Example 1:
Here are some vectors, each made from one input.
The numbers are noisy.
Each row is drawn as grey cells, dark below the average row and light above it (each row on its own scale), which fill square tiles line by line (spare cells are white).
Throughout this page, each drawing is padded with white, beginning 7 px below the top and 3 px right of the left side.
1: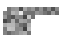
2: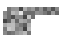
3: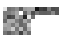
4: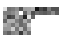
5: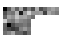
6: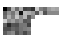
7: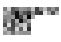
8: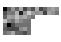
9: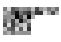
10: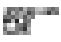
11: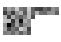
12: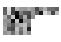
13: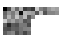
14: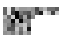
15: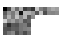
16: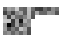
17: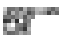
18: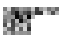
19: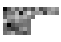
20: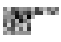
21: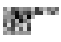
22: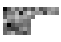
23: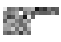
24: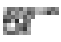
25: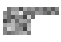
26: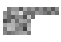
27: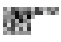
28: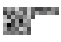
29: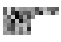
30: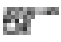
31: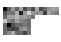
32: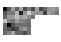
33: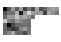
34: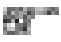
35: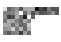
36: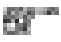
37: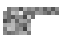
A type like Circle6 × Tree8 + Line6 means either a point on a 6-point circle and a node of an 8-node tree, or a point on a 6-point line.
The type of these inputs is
Tree8.
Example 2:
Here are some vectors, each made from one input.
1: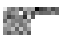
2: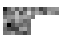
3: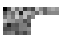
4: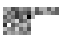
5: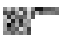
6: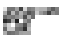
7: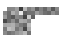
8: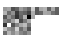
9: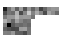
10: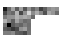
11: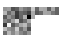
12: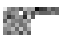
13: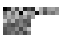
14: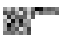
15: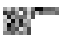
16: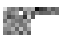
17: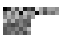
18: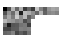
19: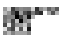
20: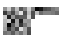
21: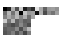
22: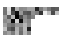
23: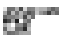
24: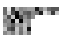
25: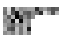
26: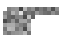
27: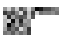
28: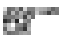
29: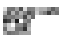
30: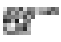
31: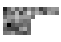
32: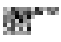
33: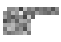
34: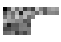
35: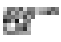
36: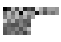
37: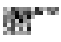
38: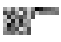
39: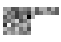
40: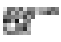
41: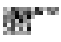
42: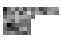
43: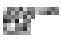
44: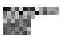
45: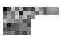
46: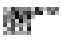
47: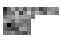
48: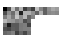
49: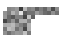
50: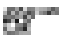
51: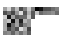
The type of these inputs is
Tree10.
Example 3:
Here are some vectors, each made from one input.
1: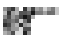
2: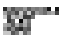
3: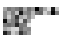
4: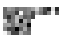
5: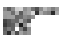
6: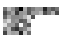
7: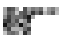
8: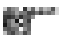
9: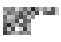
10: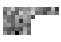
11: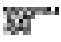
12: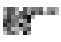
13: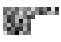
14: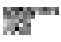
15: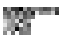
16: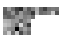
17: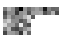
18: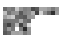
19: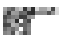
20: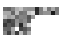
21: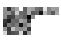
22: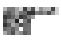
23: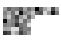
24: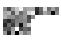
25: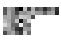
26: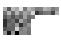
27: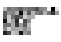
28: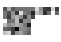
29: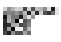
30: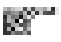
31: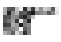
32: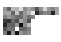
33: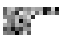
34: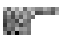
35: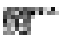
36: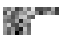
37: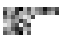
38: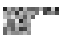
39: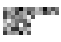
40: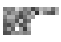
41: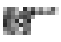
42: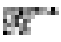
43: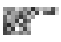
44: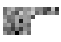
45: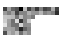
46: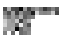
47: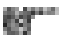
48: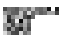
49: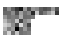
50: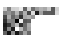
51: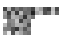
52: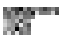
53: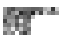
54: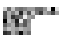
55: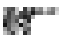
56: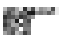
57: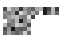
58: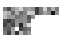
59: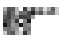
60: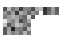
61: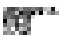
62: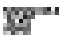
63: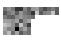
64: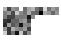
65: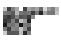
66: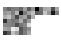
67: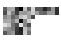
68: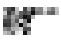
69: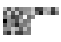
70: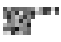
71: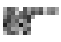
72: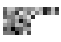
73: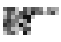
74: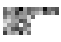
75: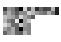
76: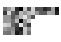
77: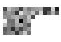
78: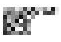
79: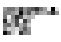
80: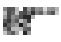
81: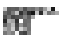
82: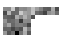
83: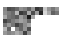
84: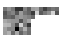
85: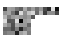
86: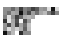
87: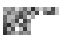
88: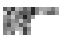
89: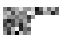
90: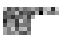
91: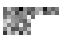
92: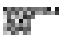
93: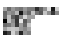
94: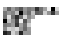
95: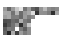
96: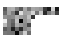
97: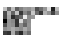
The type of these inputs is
Bool × Bool × Bool.
